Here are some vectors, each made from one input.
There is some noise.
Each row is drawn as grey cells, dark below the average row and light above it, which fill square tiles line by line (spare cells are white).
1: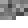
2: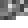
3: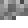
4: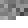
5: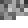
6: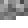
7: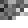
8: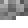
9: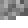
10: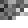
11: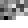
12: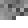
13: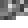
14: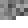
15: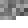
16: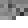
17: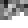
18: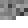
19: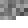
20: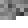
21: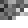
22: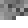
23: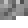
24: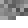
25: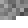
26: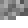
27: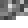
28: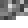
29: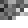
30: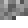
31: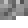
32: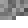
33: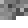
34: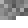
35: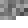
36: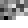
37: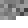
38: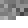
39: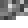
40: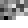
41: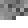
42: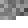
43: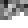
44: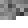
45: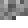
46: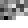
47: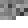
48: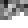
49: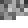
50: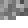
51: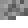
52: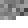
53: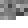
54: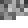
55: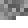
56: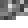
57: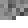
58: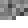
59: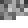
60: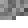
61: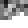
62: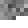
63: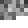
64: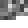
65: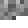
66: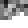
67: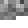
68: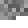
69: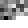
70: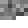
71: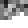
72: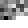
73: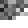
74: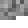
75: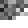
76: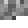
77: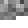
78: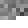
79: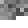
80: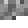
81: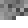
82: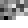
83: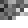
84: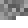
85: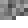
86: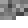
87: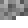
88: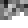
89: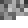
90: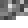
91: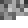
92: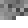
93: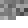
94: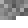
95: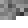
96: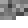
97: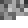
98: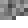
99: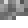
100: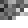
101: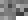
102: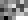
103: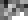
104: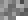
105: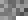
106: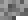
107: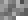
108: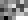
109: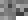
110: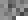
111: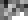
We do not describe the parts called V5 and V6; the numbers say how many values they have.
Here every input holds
either a point on a 4-point line, a true/false value and a value of V6, or a value of V5.
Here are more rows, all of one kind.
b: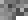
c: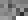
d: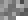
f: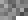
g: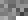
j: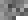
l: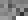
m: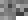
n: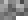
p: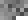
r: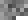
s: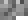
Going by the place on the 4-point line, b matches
j, p and r.
